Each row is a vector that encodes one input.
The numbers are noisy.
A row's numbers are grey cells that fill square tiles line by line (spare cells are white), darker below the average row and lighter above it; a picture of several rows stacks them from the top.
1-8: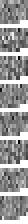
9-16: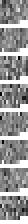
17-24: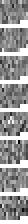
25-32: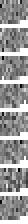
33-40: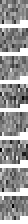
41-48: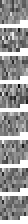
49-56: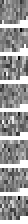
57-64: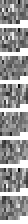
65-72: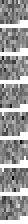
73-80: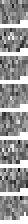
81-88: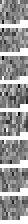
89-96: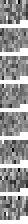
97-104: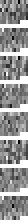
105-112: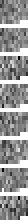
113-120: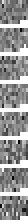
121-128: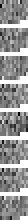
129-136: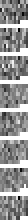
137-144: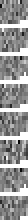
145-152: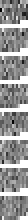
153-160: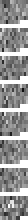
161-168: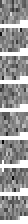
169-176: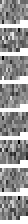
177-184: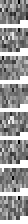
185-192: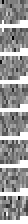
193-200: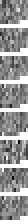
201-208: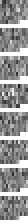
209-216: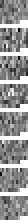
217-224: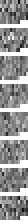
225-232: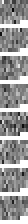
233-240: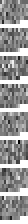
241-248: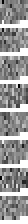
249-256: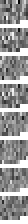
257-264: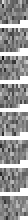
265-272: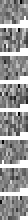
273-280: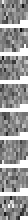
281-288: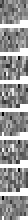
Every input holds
either a node of a 10-node tree, or a node of a 19-node tree.
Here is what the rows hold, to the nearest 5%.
About 25% of them hold a node of a 10-node tree. The rest hold a node of a 19-node tree.
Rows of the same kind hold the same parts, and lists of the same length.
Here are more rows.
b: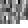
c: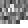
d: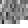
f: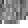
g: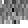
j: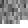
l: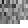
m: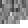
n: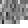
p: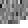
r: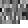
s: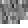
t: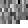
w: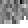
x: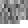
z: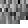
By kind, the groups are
b, c, r, t, z
d, f, g, j, l, m, n, p, s, w, x

